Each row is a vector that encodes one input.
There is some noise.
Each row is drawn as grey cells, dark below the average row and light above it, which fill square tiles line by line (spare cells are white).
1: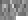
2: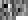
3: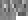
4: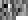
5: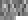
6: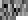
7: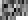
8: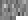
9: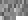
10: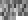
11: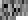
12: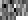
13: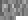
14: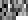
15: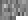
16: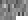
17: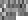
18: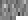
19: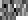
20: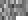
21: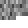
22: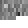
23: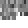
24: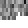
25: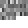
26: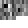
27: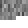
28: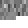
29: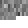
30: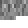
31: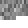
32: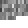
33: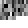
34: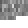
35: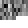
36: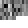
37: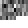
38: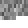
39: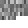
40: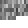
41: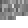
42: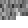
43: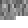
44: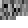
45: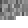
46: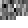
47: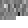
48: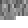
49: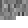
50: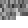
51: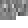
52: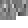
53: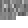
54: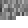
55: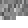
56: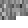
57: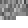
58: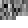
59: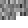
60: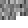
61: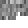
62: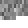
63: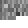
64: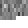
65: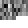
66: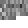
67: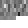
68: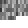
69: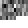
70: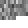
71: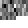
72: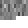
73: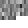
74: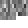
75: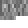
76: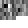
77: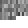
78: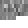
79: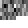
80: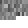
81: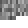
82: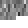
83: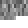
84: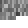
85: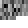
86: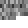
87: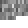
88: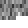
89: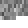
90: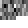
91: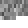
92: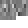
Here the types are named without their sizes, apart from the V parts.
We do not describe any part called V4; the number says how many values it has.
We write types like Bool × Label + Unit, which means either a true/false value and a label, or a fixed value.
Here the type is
Bool × List(V4) + Line.
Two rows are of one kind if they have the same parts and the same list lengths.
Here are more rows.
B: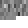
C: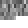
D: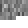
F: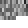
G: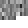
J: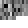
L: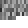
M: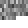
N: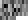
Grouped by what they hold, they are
B, C, D, L, M
F
G
J, N

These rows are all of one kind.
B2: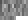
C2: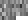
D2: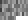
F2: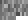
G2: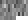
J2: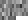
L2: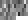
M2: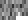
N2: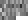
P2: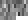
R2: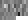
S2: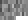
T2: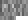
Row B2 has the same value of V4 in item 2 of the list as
F2, L2 and N2.
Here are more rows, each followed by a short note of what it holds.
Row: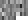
a true/false value, together with a list of one item
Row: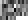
a point on a line
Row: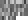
a true/false value, together with a list of one item
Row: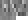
a true/false value, together with a list of one item
